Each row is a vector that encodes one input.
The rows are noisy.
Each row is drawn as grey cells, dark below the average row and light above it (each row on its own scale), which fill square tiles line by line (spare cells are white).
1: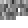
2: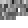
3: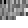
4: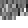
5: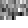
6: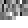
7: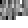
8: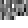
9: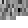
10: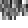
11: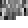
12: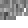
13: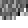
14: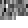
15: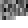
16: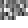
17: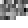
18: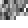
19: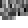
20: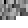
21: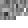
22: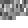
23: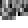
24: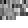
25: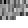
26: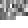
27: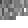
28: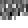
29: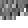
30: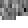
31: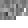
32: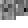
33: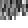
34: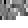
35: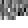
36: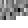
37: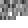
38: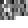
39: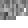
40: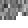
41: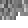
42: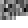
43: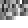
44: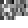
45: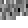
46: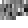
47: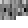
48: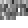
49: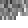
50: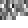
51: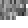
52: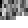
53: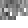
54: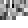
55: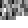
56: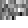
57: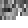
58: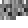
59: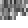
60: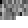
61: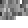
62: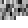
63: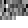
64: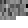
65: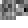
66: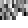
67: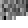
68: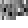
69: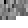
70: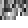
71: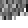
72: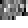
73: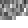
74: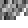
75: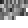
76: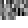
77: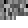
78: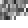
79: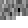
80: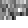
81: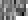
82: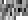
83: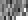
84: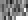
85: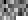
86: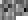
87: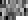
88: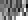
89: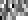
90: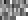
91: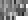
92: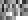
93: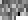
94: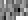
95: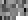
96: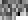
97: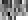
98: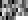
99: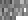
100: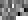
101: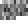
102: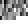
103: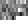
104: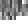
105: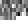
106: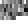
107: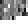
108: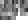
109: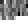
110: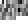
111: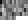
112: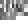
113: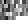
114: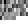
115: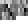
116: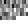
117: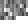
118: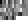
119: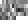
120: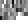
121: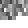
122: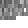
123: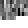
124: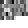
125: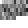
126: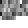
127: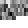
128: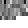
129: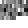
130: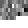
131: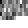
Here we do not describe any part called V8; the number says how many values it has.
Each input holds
a value of V8, together with either one of 7 labels, or a point on a 6-point line.
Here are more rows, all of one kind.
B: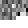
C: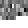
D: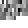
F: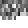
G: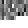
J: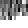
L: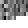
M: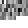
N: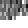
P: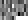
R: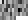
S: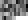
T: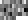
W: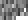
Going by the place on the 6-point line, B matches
C, G, P and T.
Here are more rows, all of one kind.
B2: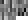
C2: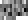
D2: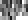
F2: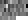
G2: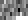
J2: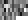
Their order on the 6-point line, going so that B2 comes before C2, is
J2, F2, G2, B2, C2, D2.
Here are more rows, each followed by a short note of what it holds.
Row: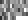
one of 7 labels and a value of V8
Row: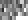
one of 7 labels and a value of V8
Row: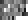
one of 7 labels and a value of V8
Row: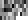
one of 7 labels and a value of V8
